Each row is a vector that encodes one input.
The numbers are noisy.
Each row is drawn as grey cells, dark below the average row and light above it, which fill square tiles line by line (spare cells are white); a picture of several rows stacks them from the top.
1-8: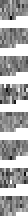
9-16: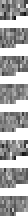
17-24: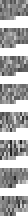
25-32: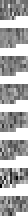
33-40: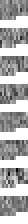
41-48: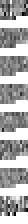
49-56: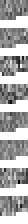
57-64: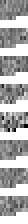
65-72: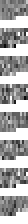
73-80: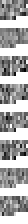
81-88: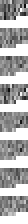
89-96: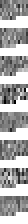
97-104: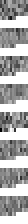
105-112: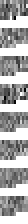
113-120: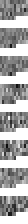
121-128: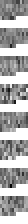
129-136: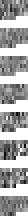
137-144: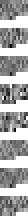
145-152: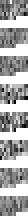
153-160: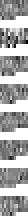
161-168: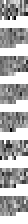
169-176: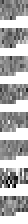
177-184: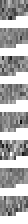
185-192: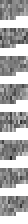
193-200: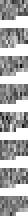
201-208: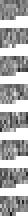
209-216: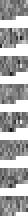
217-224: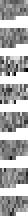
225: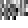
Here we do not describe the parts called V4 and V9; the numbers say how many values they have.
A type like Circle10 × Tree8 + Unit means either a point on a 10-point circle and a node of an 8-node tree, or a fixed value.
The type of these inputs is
(Bool × Bool × Bool × Bool + V9) × V4 + Label5 × Label5 + Unit.
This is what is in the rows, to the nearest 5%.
About 5% of them hold a fixed value. About 15% of them hold two labels (each one of 5). The rest hold a value of V4, together with either four true/false values, or a value of V9.
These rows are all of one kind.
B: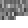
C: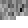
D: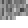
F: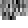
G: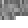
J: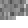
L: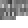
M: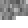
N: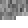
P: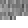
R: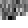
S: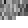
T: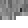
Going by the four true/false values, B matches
D, L, R and T.
